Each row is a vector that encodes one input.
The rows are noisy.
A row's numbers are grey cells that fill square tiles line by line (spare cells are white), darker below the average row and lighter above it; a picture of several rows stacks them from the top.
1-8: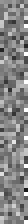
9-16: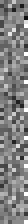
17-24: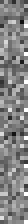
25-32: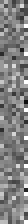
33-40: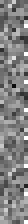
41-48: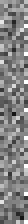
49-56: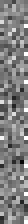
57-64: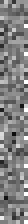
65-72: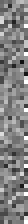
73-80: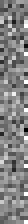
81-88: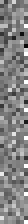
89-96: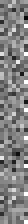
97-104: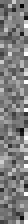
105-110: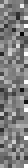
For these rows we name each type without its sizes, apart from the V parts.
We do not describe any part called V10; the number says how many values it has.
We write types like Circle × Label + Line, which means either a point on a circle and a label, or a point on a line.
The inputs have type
List(Circle) × V10.
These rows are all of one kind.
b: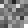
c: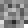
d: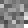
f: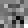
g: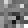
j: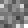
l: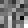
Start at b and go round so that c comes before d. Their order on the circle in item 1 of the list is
b, l, c, f, g, d, j.
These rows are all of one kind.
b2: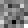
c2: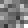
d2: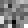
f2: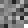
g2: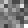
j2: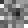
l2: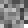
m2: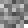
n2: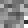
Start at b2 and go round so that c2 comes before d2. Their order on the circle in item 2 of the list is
b2, c2, g2, l2, f2, d2, m2, j2, n2.
